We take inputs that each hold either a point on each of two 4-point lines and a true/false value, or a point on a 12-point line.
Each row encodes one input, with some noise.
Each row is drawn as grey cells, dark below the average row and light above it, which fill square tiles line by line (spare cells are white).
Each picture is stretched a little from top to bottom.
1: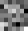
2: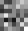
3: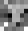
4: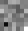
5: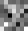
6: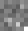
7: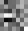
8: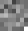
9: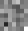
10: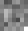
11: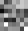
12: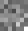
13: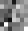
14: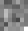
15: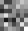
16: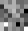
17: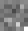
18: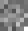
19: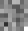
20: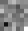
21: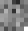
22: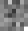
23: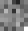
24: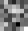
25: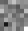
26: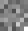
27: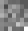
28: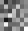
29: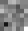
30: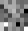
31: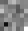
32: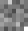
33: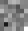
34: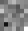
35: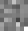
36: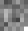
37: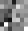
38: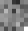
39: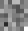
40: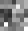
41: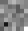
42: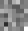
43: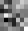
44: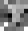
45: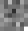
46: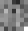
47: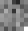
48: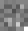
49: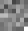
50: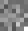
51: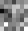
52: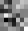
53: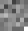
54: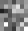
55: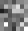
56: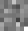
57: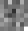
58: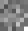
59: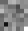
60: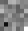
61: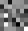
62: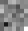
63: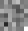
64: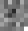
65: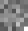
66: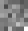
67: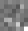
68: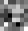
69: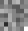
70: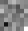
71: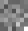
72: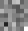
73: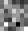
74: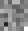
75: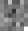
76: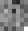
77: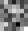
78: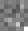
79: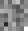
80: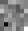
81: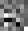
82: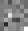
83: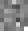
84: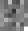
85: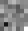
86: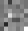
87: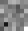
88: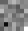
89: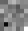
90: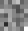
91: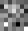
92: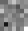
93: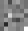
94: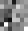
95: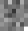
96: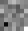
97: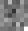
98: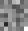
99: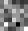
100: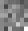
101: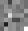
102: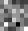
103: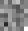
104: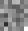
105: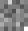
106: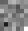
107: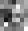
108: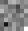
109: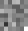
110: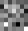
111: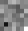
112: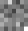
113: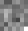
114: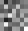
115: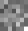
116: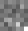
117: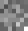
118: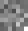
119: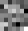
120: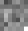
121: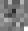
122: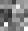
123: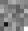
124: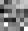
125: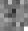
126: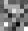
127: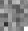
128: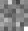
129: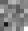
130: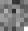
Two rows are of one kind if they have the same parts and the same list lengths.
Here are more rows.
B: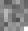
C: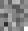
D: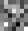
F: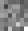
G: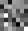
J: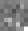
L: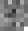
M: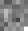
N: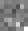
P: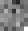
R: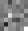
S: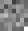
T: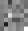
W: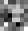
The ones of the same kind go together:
B, C, F, J, L, M, N, P, R, S, T
D, G, W

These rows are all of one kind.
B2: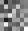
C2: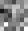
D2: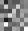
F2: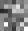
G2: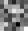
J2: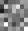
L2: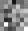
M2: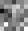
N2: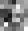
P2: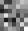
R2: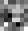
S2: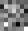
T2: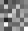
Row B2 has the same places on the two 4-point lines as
D2 and T2.
